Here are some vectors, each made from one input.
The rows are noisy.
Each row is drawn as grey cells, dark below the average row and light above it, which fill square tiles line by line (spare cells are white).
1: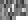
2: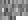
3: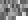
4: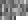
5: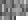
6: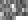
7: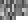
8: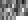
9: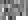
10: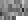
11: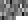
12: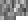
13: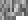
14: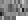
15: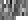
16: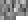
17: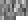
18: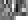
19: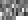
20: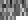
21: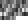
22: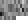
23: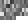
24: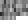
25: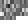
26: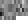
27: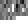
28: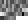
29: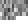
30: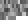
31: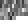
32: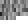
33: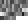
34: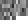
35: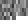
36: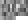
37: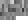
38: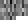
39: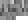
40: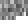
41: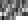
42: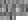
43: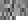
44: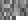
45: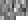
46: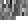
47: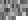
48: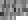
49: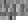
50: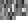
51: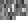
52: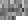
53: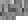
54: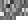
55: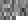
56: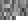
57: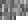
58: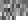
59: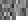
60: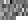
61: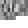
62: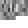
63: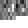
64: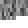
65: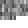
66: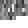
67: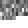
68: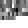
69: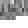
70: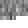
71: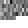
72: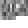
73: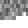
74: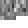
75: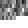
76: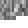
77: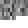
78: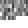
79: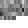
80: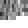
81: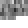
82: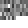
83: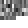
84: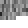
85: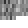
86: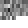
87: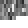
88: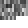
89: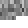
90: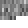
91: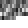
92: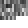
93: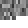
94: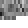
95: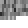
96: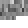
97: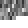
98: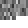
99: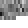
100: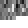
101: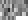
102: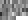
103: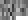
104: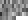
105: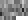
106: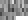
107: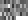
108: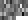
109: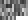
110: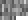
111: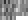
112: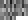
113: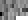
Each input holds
one of 5 labels, together with either one of 4 labels, or a node of an 8-node tree.
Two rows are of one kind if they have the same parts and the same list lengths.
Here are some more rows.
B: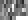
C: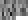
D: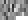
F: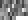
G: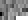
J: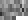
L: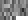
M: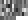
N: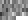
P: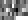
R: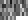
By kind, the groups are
B, F, M, P, R
C, D, G, J, L, N

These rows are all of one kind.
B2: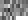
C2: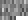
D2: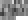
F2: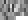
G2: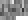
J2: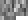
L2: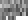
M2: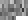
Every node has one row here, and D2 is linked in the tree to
G2.
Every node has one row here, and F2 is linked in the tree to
G2.
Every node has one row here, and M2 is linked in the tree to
B2, C2 and G2.
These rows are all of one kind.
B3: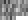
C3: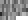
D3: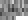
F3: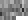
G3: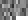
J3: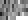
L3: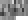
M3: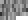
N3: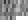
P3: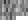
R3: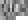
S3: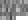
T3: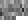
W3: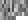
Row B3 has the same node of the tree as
D3, J3, N3 and P3.
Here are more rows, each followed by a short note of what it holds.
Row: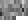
one of 5 labels and a node of an 8-node tree
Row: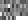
one of 5 labels and a node of an 8-node tree
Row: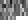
one of 4 labels and one of 5 labels
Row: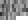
one of 5 labels and a node of an 8-node tree
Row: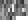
one of 4 labels and one of 5 labels
